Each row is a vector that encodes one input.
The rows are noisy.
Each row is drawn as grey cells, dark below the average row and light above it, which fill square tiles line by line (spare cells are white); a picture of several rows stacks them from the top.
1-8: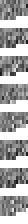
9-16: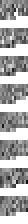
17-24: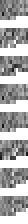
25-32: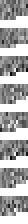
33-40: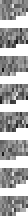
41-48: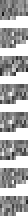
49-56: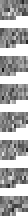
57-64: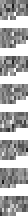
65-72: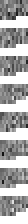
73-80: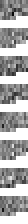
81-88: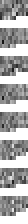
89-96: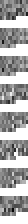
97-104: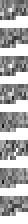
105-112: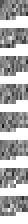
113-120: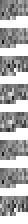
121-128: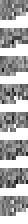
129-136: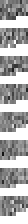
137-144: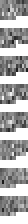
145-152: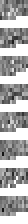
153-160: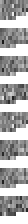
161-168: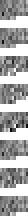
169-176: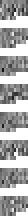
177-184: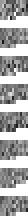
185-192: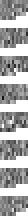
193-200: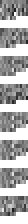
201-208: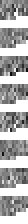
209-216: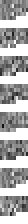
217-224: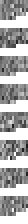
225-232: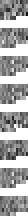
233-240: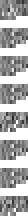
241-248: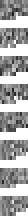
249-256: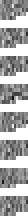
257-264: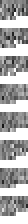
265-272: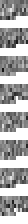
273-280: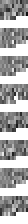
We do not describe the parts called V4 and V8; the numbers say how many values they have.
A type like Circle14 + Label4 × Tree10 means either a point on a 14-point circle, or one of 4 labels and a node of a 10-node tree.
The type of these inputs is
Bool × (Tree10 + Unit) + (Line5 + V8) × V4.
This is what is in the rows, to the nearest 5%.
About 50% of them hold a true/false value, together with either a fixed value, or a node of a 10-node tree. The rest hold a value of V4, together with either a point on a 5-point line, or a value of V8.
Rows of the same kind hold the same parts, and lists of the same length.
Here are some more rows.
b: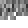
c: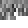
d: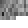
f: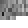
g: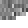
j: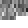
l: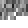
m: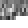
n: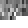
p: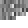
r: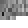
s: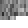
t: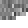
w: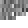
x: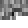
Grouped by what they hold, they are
b, c, l, n
d, f, g, p, r, s, t, w
j
m, x

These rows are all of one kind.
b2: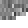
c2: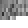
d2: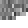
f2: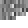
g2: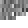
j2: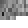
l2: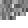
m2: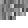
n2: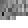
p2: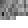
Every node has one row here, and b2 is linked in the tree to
c2, d2 and p2.
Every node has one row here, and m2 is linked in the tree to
f2.
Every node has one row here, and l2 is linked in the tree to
n2.
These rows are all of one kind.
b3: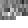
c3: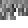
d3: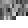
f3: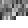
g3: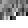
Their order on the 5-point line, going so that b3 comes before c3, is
b3, d3, f3, c3, g3.
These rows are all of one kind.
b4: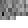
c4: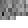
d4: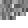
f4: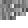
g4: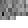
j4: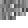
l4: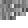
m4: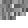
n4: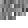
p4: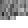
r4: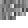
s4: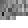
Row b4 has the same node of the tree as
c4, g4, j4 and r4.
